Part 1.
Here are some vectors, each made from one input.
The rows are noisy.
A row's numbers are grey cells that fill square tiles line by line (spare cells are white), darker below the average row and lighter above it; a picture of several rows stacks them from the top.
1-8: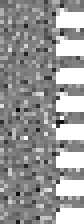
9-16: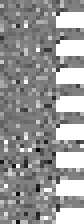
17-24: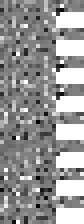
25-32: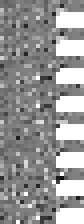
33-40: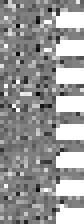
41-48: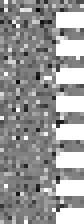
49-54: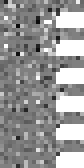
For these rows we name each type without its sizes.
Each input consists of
a point on each of two lines.
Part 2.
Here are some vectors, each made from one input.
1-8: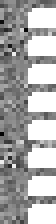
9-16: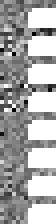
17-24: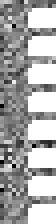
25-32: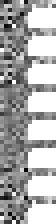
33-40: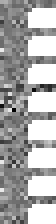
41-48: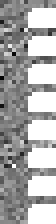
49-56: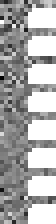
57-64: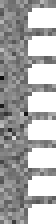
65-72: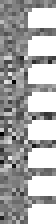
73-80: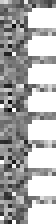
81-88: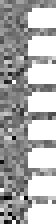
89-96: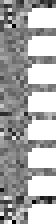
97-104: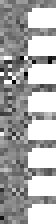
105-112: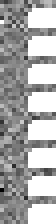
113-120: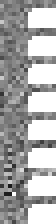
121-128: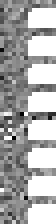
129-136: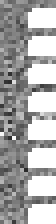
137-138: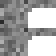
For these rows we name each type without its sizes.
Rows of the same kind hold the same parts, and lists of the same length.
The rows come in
2 kinds.
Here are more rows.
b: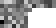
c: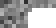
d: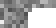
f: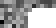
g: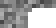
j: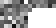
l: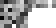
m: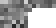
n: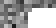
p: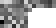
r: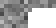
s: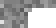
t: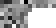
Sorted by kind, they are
b, c, d, f, g, j, m, n, p, r, s, t
l

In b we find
a point on a circle.
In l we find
a fixed value.
